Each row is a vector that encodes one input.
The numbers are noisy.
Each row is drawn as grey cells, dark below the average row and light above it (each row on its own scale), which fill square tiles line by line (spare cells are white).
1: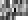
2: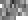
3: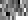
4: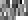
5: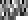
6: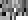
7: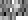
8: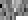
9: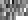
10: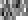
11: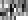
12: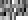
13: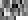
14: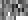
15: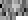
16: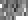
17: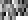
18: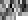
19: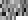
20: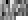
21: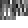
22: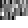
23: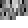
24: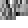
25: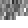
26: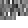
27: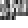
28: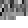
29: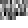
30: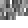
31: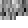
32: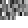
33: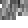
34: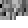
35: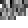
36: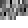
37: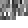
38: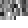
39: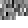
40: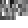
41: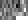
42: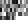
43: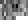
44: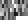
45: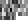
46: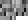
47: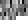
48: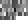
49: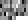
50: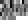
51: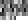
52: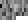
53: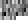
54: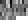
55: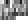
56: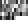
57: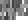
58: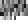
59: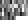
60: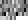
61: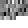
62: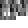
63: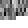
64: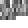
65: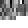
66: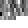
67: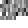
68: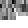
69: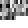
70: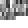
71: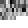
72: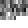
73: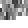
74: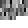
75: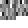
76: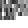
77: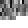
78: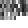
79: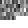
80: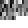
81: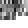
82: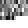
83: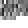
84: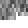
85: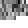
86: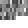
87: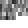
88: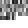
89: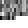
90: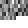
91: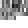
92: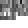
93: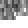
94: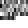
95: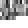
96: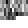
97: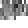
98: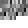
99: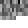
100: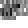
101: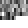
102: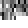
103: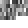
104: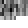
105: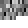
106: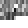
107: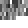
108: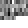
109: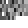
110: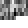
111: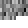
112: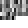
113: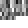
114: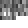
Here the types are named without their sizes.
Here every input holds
a point on a line and three true/false values, together with either a fixed value, or a node of a tree.
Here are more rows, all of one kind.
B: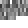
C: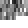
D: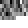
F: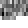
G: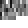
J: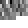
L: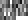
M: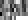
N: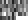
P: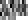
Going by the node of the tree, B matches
C, G, J and P.
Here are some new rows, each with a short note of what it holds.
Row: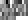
a point on a line and three true/false values
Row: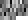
a point on a line and three true/false values
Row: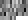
a point on a line and three true/false values
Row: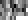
a point on a line, a node of a tree and three true/false values
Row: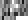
a point on a line and three true/false values
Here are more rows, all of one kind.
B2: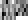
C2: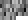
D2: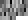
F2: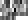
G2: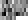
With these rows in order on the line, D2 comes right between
B2 and G2.
